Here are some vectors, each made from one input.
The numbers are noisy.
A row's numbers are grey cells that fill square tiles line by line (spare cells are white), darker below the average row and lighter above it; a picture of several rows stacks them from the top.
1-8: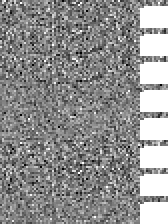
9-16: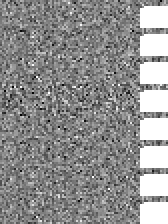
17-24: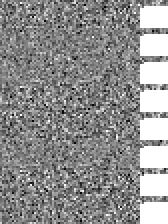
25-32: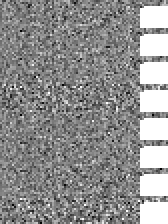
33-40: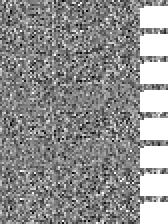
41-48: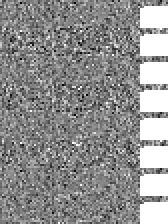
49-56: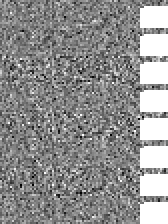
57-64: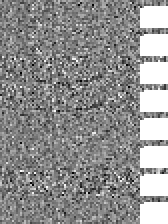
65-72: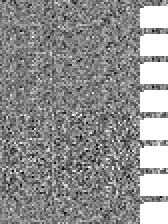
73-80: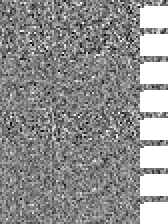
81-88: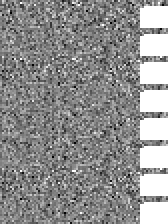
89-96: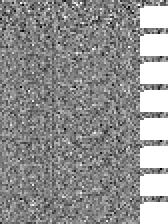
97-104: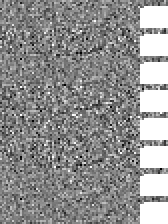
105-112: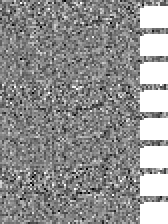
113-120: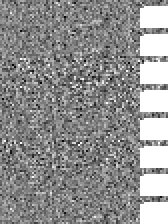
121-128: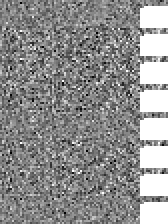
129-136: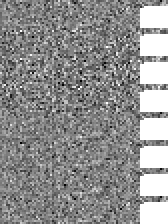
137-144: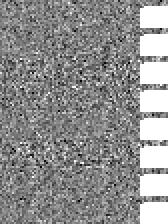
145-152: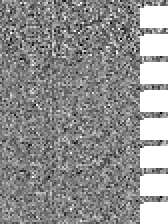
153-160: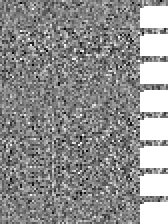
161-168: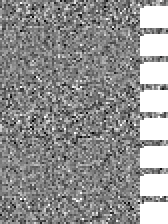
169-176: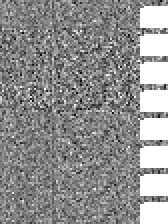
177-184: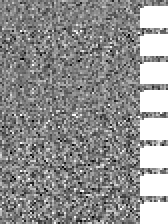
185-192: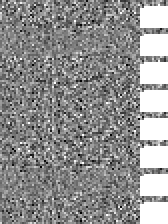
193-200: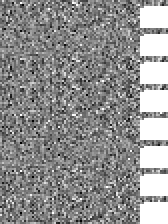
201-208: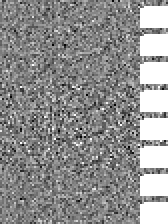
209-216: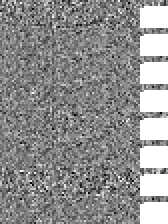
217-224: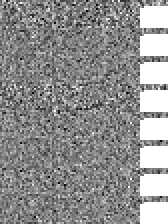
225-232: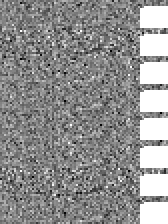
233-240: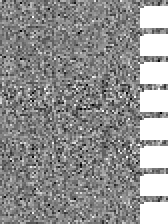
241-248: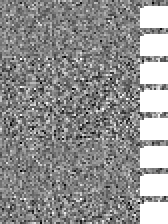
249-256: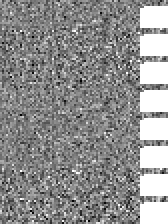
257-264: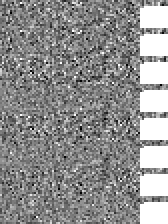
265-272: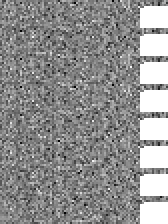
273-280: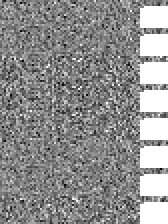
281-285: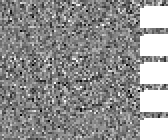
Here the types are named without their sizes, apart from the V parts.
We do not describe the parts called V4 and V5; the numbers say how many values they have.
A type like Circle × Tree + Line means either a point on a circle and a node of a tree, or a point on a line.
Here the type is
(Line + V4) × V5 + Tree × Tree × Tree.
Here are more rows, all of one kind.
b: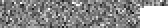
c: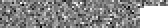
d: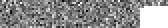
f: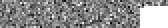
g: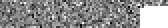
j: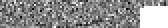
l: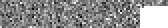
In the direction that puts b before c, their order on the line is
b, c, j, d, f, g, l.
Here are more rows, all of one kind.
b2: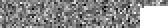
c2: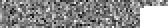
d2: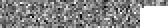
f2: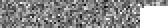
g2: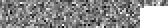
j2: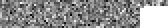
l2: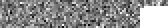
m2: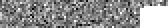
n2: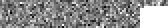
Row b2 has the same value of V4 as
g2, l2 and n2.
